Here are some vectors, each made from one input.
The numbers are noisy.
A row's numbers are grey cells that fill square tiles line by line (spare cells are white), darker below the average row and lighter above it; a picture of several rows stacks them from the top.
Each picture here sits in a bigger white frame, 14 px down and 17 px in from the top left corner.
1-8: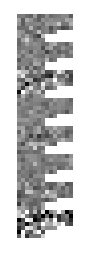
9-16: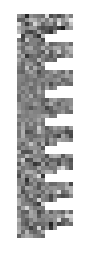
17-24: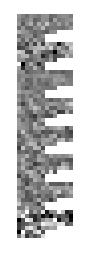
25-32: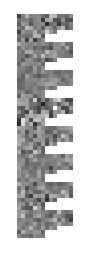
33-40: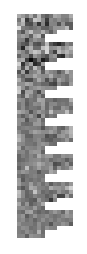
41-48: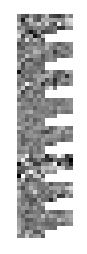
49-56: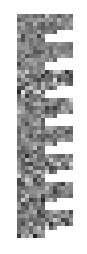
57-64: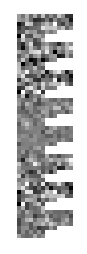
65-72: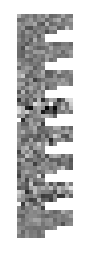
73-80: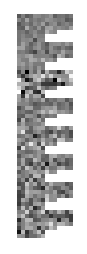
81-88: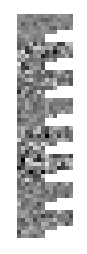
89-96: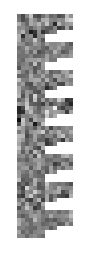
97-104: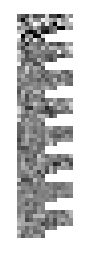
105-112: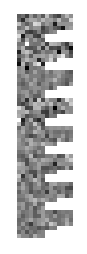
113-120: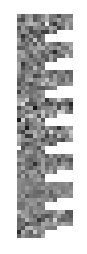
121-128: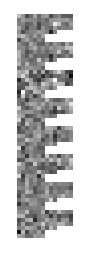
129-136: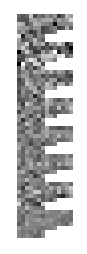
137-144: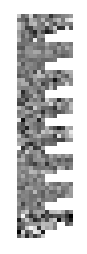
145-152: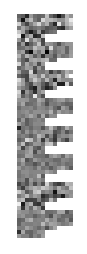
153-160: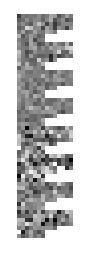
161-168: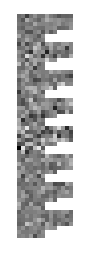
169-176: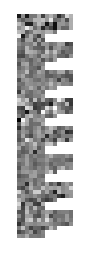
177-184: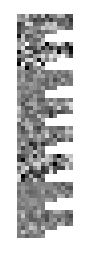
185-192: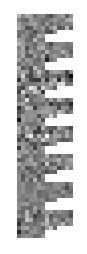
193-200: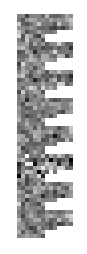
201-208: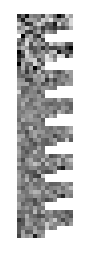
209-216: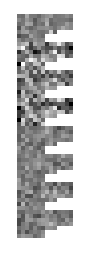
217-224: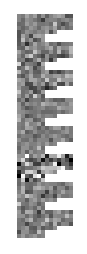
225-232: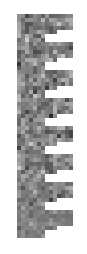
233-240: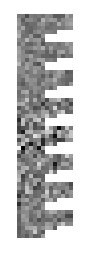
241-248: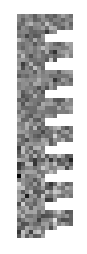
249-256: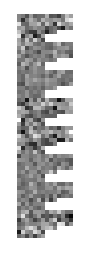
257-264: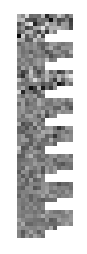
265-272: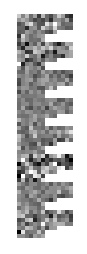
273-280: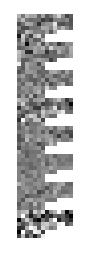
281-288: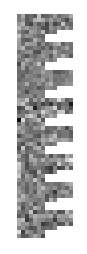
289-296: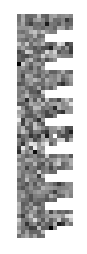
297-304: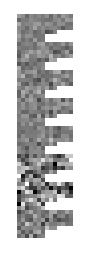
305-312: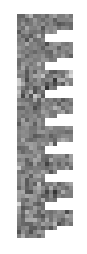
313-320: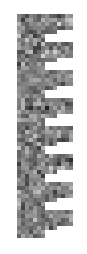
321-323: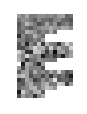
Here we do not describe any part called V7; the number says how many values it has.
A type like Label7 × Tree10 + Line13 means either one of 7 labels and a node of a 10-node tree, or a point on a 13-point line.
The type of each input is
(Bool × Line6 + List3(V7)) × Line5.
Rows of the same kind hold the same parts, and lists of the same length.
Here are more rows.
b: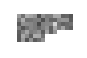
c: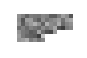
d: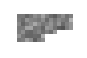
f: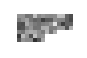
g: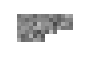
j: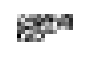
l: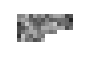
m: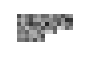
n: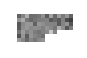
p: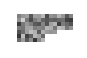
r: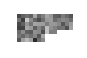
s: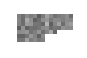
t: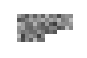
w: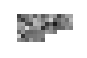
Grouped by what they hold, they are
b, j, w
c, d, l, n, p
f, g
m, r
s, t

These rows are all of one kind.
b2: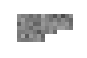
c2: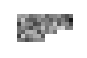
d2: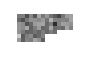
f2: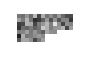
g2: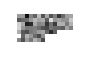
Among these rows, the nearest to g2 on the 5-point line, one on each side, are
c2 and d2.
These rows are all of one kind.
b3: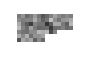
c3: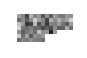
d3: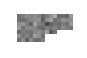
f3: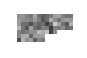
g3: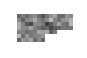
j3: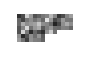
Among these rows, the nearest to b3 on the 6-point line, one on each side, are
f3 and g3.
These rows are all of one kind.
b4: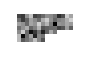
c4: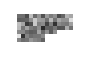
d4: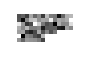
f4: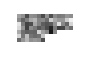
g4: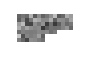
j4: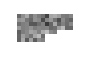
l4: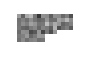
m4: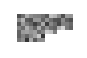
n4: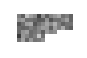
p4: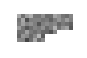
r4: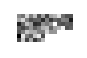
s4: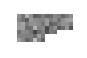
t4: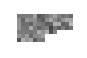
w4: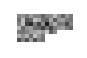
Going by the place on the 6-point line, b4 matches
f4, l4 and n4.
